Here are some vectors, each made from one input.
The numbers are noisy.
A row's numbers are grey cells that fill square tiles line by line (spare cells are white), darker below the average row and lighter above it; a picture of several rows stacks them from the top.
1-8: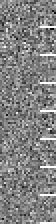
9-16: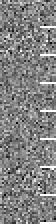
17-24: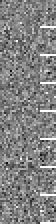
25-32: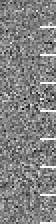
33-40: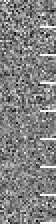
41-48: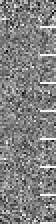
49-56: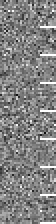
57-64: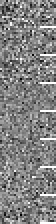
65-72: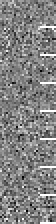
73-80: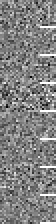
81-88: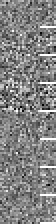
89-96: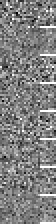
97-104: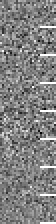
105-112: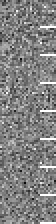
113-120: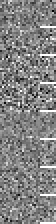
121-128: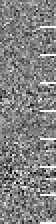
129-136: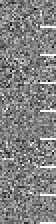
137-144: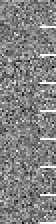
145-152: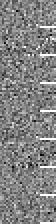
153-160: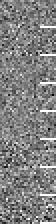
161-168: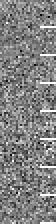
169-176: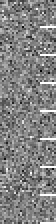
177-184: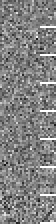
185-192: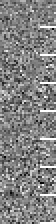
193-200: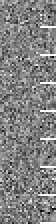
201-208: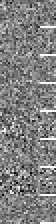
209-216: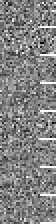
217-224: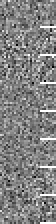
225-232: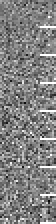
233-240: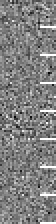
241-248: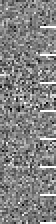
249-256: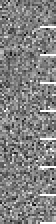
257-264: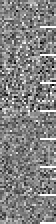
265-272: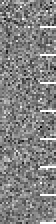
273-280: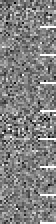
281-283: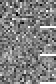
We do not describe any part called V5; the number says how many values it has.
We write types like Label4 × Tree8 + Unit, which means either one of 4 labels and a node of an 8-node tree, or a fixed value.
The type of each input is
Bool × Bool × Bool × (Line6 + List2(V5)) + Label10.
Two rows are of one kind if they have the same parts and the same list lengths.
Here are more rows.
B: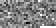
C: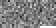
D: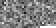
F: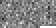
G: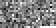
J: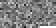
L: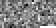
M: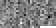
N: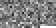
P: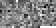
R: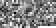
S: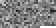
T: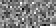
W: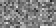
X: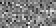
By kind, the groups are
B, M, P, S, W
C, N
D, L, T
F, J
G, R, X

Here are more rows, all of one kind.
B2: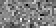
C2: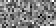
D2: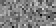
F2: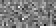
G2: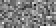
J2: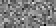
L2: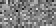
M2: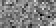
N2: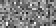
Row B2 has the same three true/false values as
G2 and J2.
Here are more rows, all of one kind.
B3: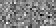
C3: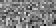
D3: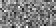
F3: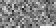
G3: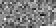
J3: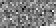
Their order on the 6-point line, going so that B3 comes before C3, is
F3, J3, G3, B3, D3, C3.
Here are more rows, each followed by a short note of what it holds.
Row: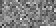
a point on a 6-point line and three true/false values
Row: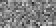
three true/false values, together with a list of two items
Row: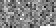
a point on a 6-point line and three true/false values
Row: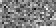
three true/false values, together with a list of one item
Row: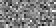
one of 10 labels
